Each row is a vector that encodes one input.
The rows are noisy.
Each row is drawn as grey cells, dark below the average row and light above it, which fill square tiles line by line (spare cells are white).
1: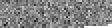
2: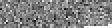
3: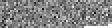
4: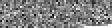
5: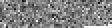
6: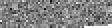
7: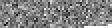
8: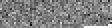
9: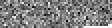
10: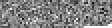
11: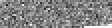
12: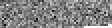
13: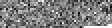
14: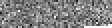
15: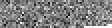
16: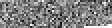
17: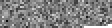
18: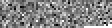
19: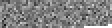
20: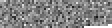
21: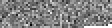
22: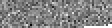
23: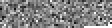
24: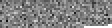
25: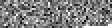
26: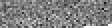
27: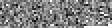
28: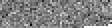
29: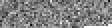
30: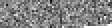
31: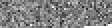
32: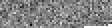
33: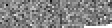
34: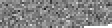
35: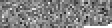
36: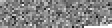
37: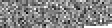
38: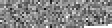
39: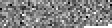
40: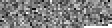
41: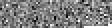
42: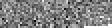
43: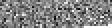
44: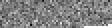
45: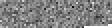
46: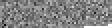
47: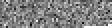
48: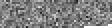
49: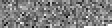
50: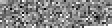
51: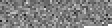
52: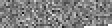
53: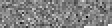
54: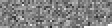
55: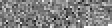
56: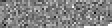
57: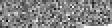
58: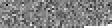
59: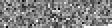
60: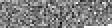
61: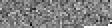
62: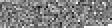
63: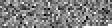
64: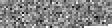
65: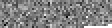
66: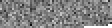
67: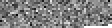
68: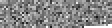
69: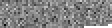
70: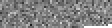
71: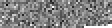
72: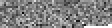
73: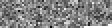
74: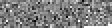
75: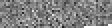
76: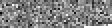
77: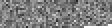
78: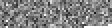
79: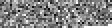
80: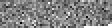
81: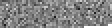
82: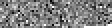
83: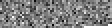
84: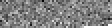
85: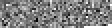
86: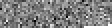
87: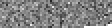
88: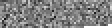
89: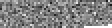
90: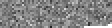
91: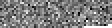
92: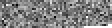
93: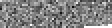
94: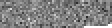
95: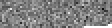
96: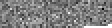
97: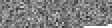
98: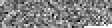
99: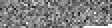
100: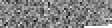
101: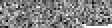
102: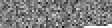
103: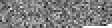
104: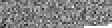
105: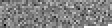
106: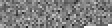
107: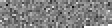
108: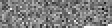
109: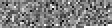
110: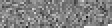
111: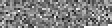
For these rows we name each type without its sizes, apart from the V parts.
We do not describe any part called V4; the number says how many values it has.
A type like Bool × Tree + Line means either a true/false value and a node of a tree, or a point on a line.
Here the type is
(Bool × Bool × Bool + Label) × V4.
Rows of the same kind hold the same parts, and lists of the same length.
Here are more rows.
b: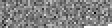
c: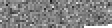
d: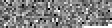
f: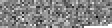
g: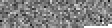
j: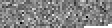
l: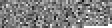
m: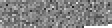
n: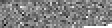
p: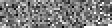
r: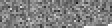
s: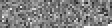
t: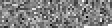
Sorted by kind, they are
b, c, f, g, j, m, n, r, s, t
d, l, p

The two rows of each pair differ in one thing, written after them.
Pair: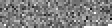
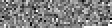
the value of V4
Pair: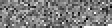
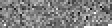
the label
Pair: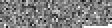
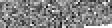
the value of V4
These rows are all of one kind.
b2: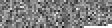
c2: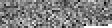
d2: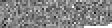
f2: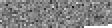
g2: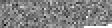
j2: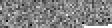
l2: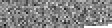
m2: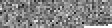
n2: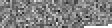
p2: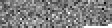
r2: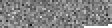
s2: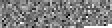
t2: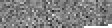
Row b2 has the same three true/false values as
j2, l2, n2 and t2.
